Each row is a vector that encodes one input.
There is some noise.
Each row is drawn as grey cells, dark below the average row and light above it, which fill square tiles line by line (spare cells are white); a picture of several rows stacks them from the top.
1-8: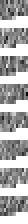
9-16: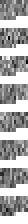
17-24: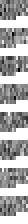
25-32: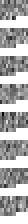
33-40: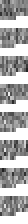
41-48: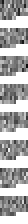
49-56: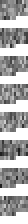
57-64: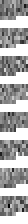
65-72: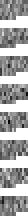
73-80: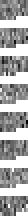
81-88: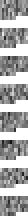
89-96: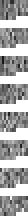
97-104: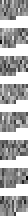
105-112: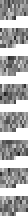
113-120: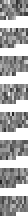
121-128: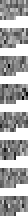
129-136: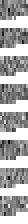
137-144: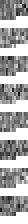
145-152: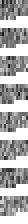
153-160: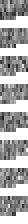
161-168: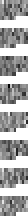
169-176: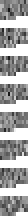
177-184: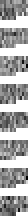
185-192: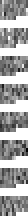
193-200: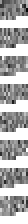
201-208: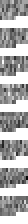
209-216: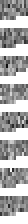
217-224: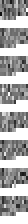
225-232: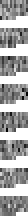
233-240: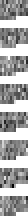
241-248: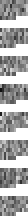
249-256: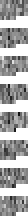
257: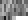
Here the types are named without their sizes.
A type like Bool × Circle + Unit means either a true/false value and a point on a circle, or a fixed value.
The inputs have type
(Bool × Circle + Unit) × Circle × Line × Line.
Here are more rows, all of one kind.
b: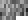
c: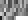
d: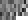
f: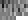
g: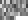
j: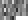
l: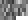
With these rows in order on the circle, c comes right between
f and g.
